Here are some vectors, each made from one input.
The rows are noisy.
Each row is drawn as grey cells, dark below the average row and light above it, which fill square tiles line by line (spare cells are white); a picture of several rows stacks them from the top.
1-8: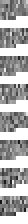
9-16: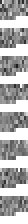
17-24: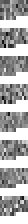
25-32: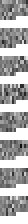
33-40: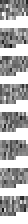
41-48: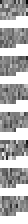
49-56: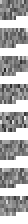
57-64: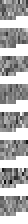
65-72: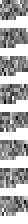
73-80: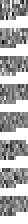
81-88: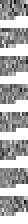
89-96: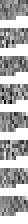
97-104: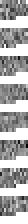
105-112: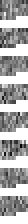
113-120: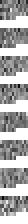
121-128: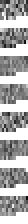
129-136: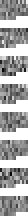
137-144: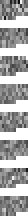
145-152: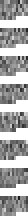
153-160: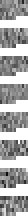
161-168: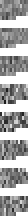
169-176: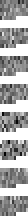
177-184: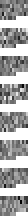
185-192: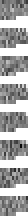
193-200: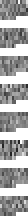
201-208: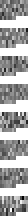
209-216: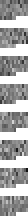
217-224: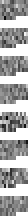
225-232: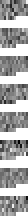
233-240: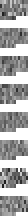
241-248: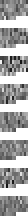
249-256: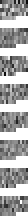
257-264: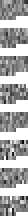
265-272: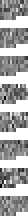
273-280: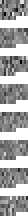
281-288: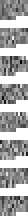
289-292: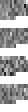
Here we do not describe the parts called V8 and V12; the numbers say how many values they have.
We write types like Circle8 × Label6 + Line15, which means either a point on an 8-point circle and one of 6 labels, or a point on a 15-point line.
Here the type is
Bool × (Circle10 + Unit) + (Line5 + V8) × V12.
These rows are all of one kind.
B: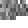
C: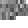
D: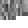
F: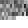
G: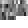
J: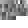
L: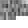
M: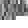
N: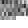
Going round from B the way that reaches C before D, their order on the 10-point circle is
B, C, M, G, J, D, L, N, F.
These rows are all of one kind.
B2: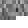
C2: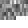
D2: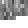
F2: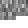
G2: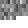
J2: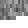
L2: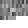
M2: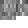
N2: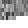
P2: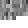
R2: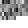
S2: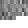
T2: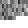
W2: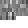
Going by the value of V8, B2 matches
F2, R2 and W2.
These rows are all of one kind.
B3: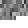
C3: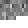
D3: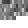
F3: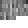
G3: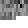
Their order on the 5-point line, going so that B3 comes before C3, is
G3, F3, B3, C3, D3.
